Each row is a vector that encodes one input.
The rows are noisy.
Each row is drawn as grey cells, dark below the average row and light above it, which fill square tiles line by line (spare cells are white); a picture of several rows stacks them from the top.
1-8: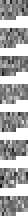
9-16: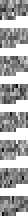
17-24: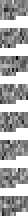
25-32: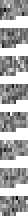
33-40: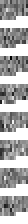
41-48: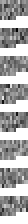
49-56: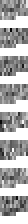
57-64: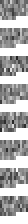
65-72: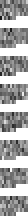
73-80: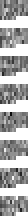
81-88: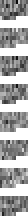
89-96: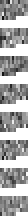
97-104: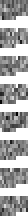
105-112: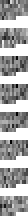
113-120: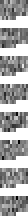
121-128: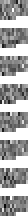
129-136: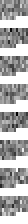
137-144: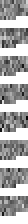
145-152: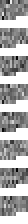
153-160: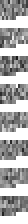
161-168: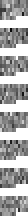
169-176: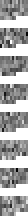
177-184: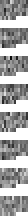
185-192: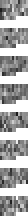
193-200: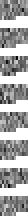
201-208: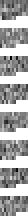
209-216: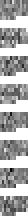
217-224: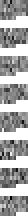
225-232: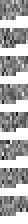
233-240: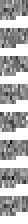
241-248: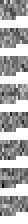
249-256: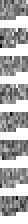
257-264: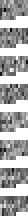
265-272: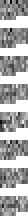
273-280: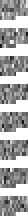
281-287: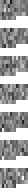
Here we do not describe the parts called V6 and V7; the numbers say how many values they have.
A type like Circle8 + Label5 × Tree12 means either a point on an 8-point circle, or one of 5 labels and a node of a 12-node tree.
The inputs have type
Bool × (Circle8 + V7) × (Line5 + V6).
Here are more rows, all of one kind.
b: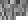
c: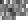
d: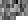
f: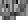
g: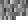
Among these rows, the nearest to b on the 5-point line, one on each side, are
d and g.
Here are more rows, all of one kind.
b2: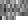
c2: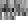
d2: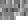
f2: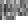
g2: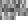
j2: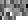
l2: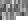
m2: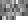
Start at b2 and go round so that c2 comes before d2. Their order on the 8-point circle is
b2, c2, f2, g2, d2, l2, j2, m2.
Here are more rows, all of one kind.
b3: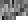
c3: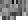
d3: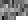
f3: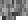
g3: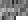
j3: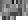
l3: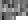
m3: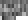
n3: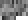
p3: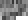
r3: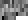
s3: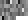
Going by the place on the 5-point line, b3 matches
n3 and s3.
